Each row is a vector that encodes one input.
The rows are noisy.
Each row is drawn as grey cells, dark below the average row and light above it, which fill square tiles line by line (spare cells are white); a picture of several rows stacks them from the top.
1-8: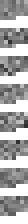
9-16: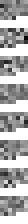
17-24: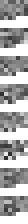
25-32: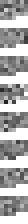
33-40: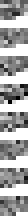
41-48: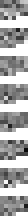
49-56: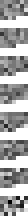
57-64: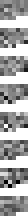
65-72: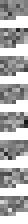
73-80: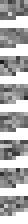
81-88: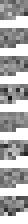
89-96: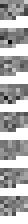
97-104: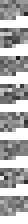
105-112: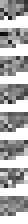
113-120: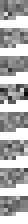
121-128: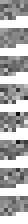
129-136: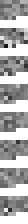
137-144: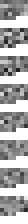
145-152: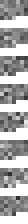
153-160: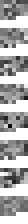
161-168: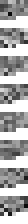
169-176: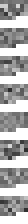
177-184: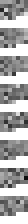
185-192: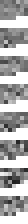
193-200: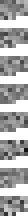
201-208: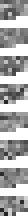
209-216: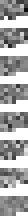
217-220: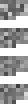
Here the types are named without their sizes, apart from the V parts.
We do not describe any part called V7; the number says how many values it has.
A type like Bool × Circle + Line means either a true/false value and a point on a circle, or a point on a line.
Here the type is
(Bool × V7 + Line) × Tree.
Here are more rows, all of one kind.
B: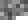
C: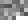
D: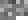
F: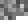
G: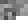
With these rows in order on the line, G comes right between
B and F.
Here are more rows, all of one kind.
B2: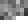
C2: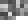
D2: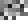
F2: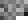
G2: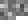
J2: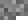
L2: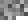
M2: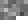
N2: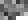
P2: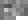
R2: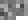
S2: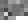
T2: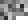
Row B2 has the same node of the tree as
C2 and P2.
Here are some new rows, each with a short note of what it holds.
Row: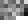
a node of a tree, a true/false value and a value of V7
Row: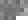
a point on a line and a node of a tree
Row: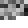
a point on a line and a node of a tree
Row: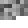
a node of a tree, a true/false value and a value of V7
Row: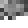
a node of a tree, a true/false value and a value of V7
